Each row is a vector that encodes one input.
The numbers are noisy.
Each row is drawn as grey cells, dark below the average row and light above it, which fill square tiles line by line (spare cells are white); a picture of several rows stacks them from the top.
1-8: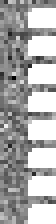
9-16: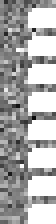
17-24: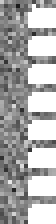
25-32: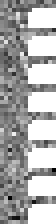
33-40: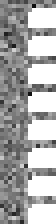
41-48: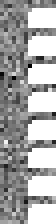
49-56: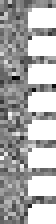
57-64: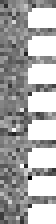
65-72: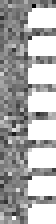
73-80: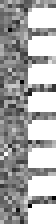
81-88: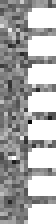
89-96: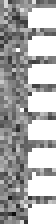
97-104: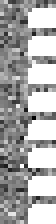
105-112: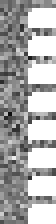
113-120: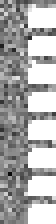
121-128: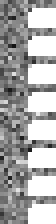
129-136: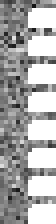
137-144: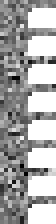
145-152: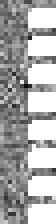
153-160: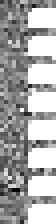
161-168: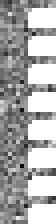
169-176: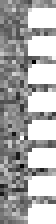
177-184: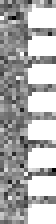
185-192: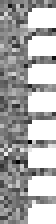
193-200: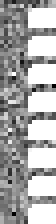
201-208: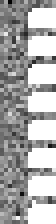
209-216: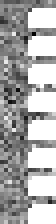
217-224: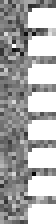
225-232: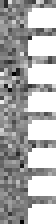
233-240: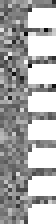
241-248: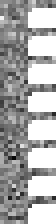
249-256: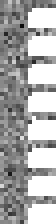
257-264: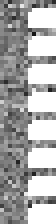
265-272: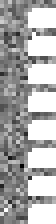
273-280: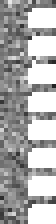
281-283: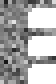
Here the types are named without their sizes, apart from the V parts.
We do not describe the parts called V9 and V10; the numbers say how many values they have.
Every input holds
a point on a circle and a value of V10, together with either three true/false values, or a value of V9.
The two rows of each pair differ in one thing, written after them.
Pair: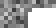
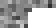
the value of V10
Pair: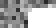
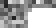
the place on the circle
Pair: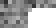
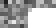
the place on the circle
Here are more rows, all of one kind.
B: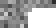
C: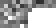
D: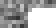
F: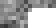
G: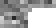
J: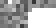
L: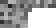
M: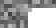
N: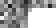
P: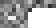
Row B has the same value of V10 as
L, M and N.
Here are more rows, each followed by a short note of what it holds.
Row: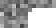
a point on a circle, a value of V9 and a value of V10
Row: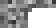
a point on a circle, a value of V9 and a value of V10
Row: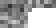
a point on a circle, a value of V9 and a value of V10
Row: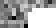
a point on a circle, three true/false values and a value of V10
